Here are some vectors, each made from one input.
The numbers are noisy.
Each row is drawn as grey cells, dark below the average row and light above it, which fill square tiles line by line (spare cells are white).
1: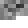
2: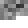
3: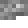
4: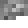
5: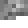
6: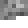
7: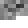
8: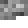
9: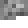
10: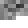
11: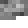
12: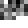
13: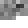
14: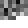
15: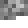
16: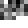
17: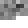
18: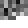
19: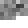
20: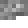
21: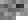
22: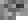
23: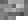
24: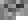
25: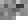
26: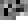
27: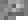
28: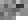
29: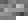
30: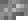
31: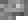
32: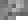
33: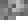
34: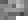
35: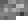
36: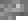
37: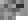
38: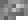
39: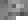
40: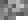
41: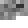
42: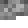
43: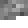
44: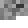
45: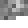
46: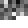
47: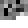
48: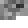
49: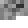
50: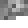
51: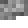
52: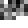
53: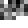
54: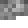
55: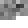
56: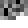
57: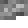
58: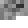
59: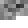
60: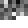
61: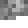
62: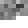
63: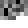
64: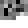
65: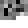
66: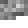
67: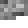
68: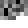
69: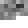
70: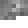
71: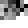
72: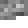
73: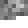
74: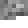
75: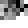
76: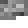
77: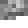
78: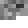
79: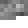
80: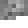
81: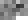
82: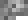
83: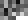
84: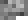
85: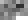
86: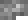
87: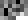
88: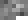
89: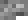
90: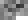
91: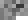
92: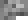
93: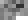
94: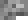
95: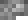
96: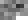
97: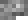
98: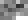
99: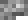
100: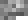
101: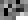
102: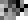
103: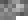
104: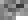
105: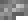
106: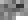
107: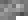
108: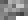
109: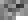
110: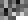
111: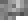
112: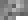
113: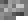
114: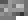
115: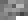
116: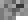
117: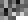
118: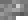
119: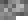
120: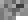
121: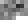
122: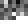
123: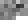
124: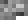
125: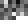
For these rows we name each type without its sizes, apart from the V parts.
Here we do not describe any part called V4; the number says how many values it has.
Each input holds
either a point on a line, or a list of items, each a true/false value and a value of V4.
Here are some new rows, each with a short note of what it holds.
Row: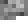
a list of two items
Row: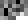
a point on a line
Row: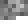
a list of two items
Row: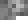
a list of two items
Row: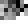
the empty list
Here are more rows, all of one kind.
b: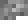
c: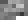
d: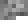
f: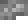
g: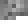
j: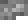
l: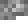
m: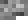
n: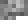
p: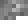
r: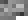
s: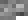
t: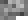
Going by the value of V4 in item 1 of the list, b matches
f, j and p.
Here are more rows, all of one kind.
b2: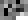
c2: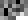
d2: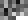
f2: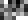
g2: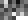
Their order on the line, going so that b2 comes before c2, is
b2, c2, d2, g2, f2.
